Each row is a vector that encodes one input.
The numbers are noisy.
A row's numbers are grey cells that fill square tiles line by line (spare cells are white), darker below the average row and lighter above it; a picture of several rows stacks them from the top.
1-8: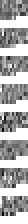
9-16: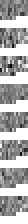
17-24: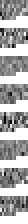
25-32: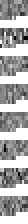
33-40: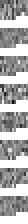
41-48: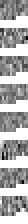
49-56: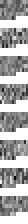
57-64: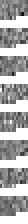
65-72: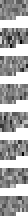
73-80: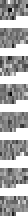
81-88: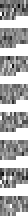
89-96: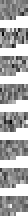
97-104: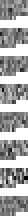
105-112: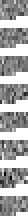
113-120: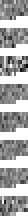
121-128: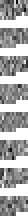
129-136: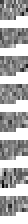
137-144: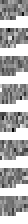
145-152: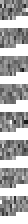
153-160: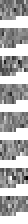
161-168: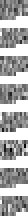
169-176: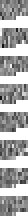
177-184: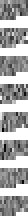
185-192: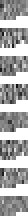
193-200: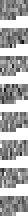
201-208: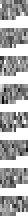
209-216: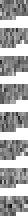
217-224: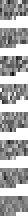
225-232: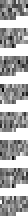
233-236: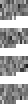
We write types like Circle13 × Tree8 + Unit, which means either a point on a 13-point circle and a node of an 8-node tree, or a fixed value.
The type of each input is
Bool × List2(Line5).
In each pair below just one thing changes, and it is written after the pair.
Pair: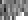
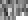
the place on the 5-point line in item 1 of the list
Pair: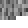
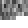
the true/false value
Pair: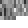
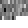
the place on the 5-point line in item 1 of the list
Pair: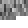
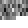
the place on the 5-point line in item 2 of the list
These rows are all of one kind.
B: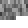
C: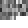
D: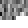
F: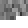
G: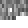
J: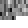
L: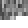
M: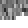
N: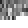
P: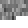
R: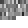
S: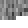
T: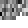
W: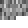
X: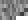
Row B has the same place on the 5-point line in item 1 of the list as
D, G, M and P.
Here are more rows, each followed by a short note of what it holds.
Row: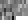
a true/false value, together with a list of two items
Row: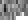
a true/false value, together with a list of two items
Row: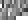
a true/false value, together with the empty list
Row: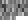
a true/false value, together with a list of one item
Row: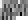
a true/false value, together with the empty list
